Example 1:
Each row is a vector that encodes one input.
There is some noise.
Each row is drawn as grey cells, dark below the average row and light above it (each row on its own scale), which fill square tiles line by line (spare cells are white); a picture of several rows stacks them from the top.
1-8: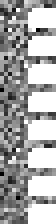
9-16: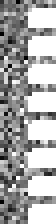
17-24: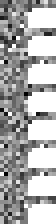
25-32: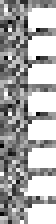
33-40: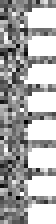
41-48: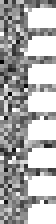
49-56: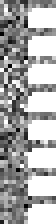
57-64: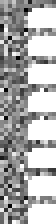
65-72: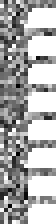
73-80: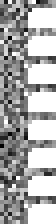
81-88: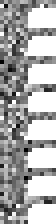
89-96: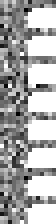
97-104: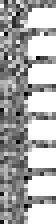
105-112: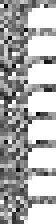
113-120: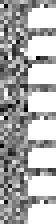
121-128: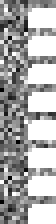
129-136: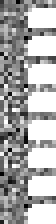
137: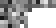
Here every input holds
one of 11 labels.
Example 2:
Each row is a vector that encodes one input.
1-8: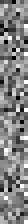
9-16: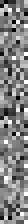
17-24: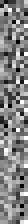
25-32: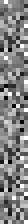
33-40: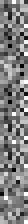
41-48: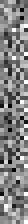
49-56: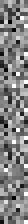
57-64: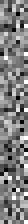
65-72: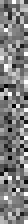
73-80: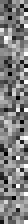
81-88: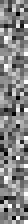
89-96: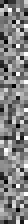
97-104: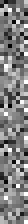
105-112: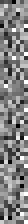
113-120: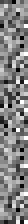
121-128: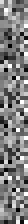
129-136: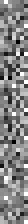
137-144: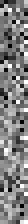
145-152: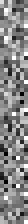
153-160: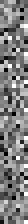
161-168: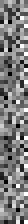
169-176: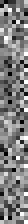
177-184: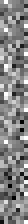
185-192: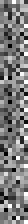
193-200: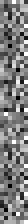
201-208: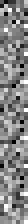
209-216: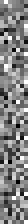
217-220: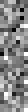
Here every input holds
a point on a 10-point circle.
